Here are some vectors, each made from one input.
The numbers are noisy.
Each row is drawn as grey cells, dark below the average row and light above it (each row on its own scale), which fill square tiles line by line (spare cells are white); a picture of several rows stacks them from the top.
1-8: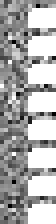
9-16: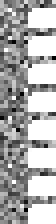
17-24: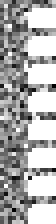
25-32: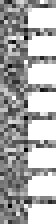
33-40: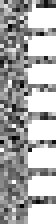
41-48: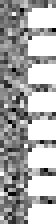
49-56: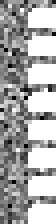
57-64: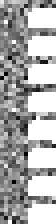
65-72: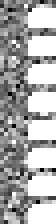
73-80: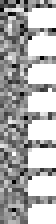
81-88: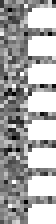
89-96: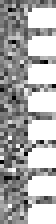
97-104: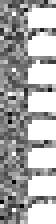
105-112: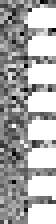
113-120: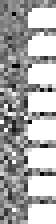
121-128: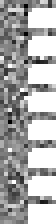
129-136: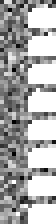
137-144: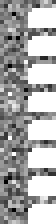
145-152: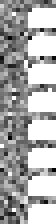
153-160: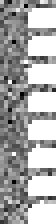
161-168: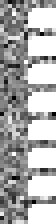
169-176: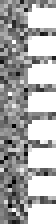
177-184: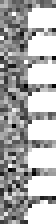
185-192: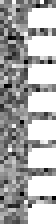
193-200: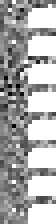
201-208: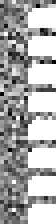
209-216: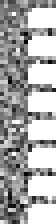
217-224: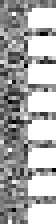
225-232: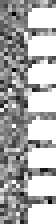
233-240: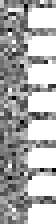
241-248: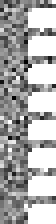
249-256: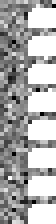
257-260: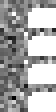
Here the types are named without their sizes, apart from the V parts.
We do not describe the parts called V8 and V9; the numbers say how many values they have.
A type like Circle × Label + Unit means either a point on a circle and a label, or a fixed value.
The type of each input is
Bool × (Line + Tree) × V8 + V9.
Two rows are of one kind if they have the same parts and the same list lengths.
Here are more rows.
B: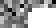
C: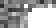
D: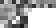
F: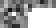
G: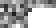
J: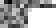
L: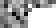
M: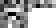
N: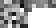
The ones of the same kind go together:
B, C, D, F, J
G, L
M, N

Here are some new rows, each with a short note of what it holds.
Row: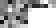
a node of a tree, a true/false value and a value of V8
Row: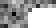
a point on a line, a true/false value and a value of V8
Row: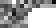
a point on a line, a true/false value and a value of V8
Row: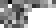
a node of a tree, a true/false value and a value of V8
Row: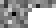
a point on a line, a true/false value and a value of V8
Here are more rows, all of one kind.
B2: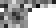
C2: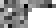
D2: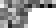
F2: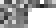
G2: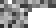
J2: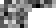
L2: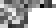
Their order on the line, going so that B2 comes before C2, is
F2, J2, D2, B2, L2, G2, C2.
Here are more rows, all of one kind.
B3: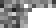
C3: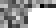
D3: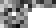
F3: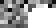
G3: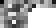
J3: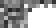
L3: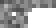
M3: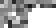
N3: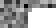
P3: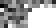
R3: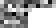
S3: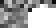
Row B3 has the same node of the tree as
F3, G3, L3 and S3.
